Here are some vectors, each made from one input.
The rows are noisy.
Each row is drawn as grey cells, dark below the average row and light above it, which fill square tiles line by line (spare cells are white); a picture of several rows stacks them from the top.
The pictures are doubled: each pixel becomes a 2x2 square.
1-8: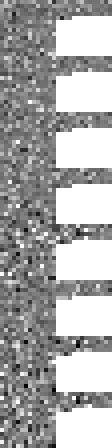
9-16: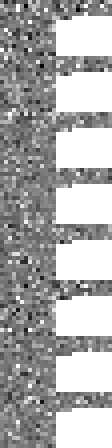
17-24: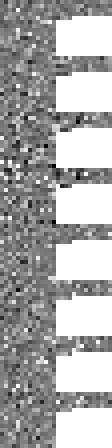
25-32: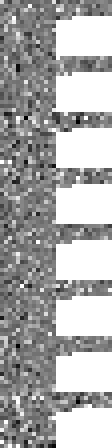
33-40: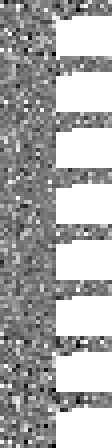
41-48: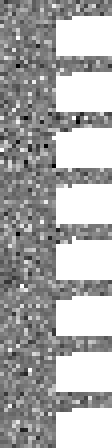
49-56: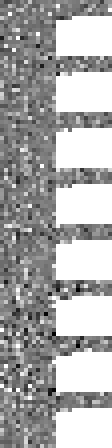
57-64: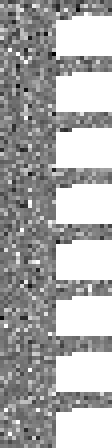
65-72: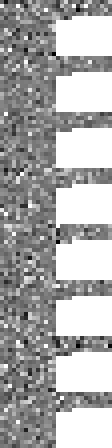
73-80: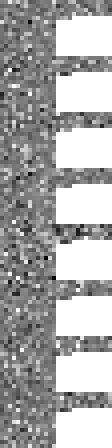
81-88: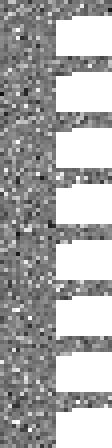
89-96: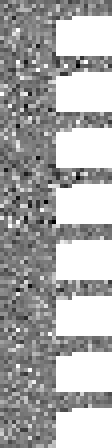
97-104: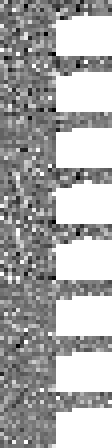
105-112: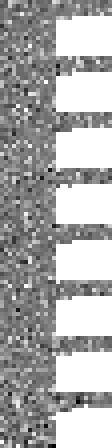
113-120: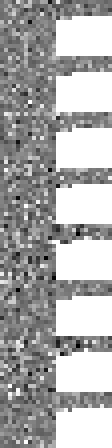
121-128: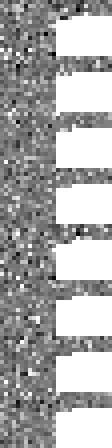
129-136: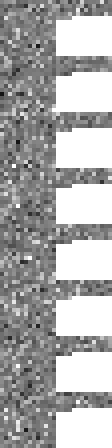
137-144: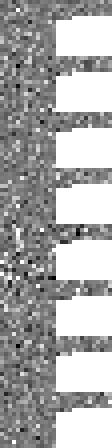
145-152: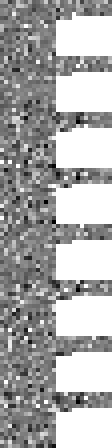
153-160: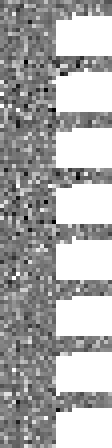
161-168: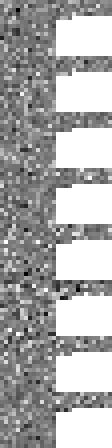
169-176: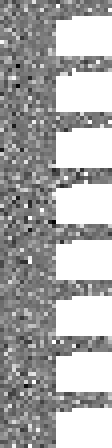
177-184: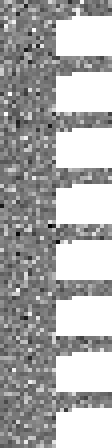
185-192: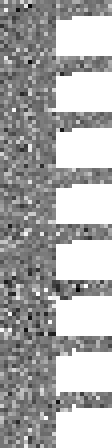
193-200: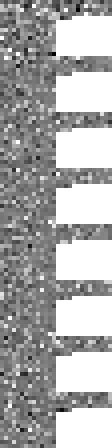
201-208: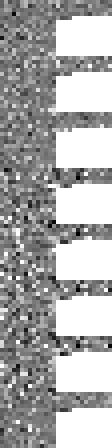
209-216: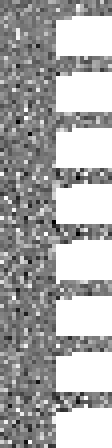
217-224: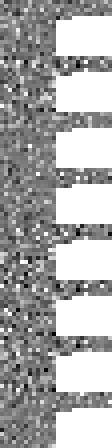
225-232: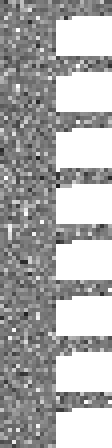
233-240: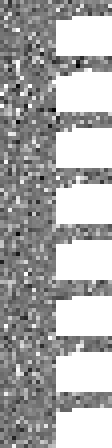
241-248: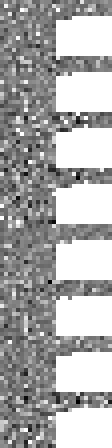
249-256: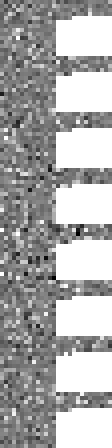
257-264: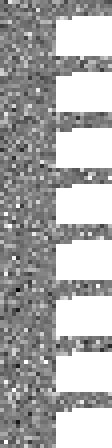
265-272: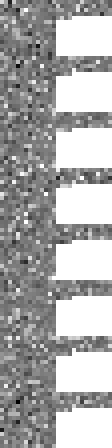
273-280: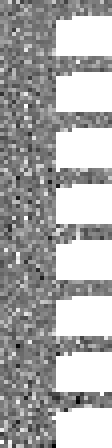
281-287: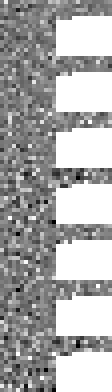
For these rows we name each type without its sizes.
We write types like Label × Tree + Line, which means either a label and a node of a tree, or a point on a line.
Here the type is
Circle + Label × Line.
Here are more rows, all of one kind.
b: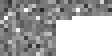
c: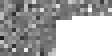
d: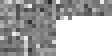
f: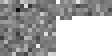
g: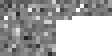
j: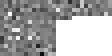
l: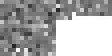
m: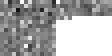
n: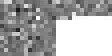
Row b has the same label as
d, g and n.
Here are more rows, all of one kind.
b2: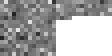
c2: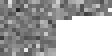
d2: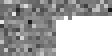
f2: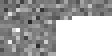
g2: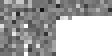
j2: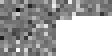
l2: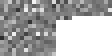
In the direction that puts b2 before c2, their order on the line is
f2, b2, l2, c2, j2, d2, g2.
